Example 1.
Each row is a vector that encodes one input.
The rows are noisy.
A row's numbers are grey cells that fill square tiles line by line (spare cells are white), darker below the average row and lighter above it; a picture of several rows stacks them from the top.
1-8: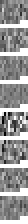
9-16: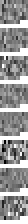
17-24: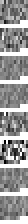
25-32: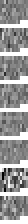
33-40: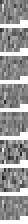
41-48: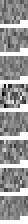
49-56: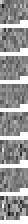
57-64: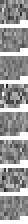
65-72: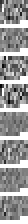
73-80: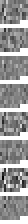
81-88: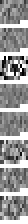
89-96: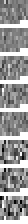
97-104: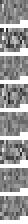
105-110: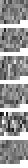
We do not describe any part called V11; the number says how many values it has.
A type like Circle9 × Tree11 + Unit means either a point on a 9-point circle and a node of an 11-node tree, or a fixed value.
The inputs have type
(Circle8 + Unit) × (Tree7 + V11).
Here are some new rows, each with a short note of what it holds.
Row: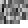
a point on an 8-point circle and a node of a 7-node tree
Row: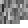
a node of a 7-node tree
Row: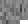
a point on an 8-point circle and a value of V11
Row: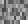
a point on an 8-point circle and a value of V11
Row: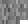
a value of V11
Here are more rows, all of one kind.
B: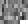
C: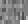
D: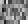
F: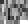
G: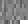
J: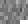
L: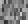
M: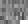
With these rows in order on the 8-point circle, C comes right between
F and M.
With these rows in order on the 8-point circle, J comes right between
D and F.
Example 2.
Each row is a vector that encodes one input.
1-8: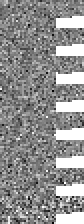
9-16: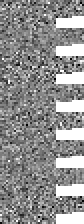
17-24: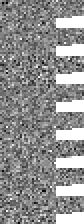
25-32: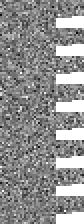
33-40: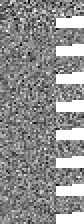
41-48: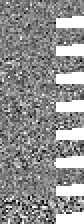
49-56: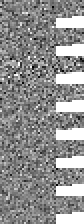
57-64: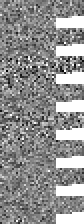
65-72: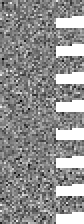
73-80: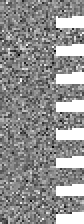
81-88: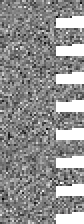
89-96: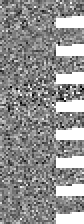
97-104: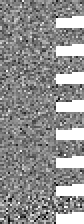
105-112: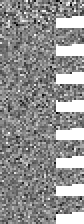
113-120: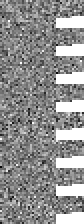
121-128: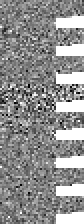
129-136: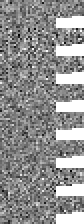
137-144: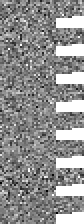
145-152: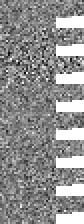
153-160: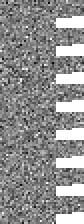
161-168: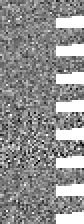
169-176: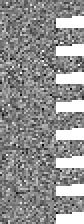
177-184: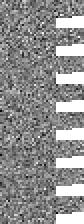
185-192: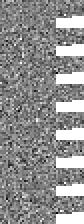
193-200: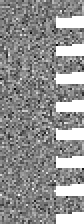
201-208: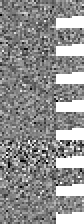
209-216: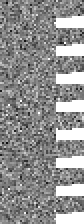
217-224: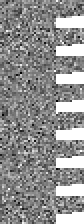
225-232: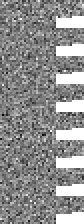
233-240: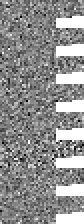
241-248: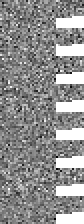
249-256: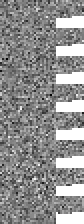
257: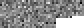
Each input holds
two labels (each one of 8) and a point on a 9-point line.
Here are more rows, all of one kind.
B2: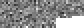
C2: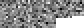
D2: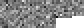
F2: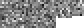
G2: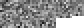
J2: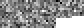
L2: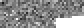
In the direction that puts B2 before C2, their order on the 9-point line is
B2, D2, L2, F2, J2, C2, G2.
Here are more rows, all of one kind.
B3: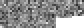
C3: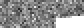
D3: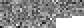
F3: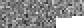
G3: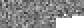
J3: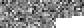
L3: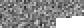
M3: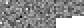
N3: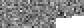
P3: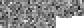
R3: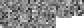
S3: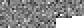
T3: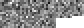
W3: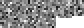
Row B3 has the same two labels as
P3, R3 and W3.
